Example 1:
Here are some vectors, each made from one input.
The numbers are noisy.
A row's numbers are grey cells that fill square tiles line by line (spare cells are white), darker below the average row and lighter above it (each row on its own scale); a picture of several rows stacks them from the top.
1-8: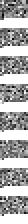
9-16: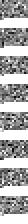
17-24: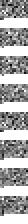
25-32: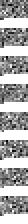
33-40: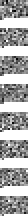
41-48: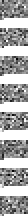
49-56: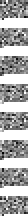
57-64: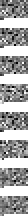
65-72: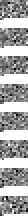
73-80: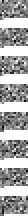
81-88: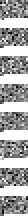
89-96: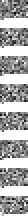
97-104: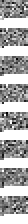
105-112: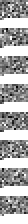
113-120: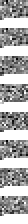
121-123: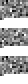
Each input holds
a point on a 10-point circle.
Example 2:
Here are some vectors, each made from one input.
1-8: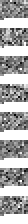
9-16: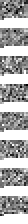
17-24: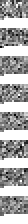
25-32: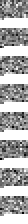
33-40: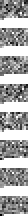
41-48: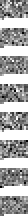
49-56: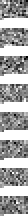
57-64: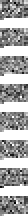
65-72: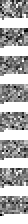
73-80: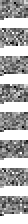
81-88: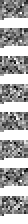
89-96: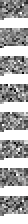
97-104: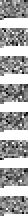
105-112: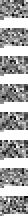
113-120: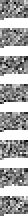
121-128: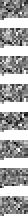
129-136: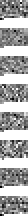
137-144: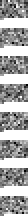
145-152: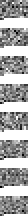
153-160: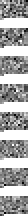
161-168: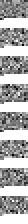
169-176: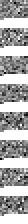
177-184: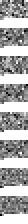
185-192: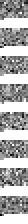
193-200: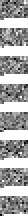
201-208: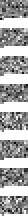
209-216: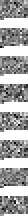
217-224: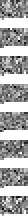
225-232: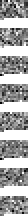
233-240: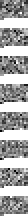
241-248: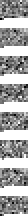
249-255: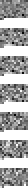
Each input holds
a point on a 9-point circle.
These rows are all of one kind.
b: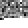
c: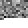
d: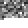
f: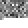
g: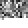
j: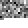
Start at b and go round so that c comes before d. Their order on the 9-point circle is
b, c, d, g, f, j.
